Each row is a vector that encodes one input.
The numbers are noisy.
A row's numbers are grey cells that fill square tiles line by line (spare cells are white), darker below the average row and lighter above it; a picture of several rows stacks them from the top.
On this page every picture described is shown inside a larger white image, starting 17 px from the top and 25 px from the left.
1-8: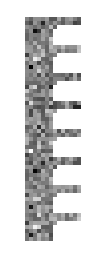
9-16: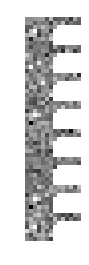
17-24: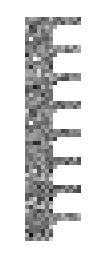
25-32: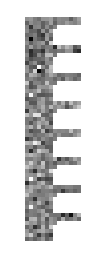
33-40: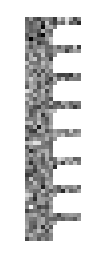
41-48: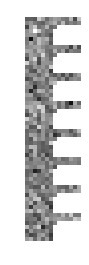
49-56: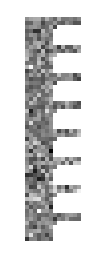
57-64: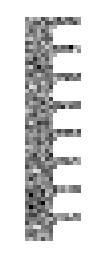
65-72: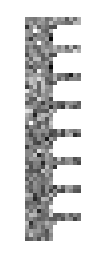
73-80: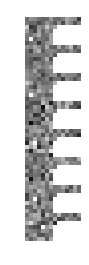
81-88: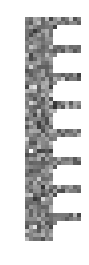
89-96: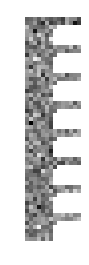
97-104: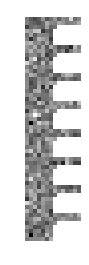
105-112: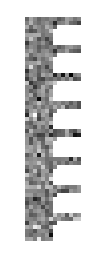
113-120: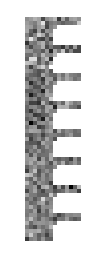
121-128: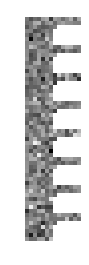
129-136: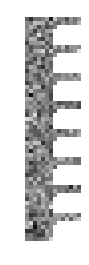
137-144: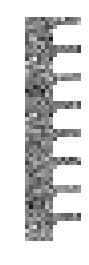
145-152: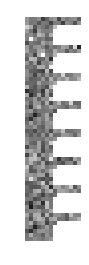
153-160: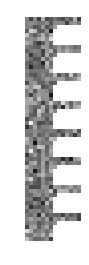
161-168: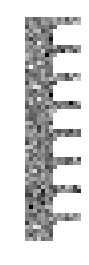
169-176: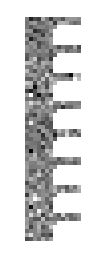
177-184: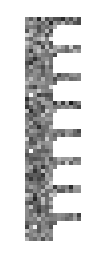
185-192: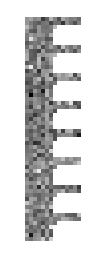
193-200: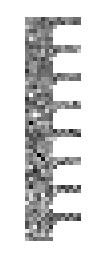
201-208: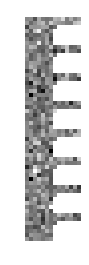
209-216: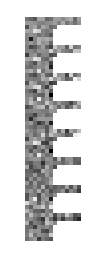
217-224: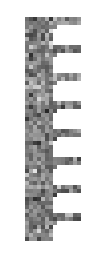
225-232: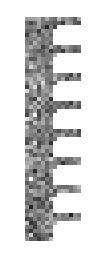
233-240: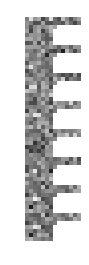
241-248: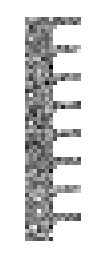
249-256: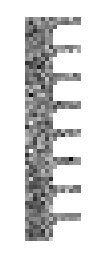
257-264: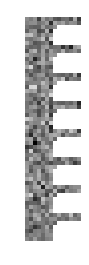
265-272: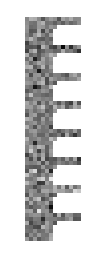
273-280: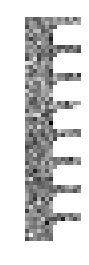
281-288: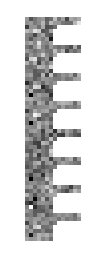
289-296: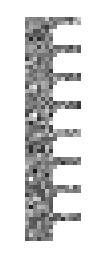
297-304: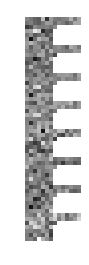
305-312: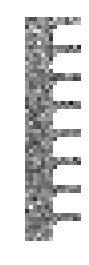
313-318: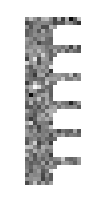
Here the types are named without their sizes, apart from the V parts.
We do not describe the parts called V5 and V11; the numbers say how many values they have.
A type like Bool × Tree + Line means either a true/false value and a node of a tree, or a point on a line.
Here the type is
Bool × Line + V5 × V11.
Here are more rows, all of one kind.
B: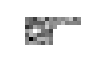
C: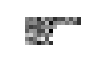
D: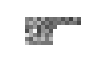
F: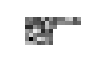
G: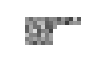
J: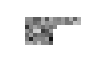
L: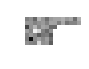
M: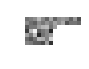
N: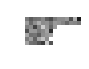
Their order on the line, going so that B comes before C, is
B, M, L, N, G, D, J, F, C.
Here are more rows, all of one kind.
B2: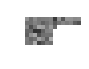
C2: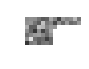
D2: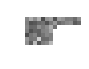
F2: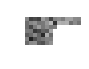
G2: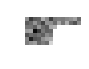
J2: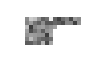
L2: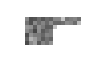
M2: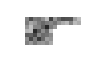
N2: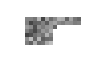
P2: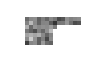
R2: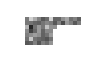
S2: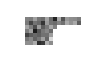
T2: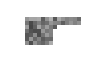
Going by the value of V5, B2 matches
D2, N2, S2 and T2.
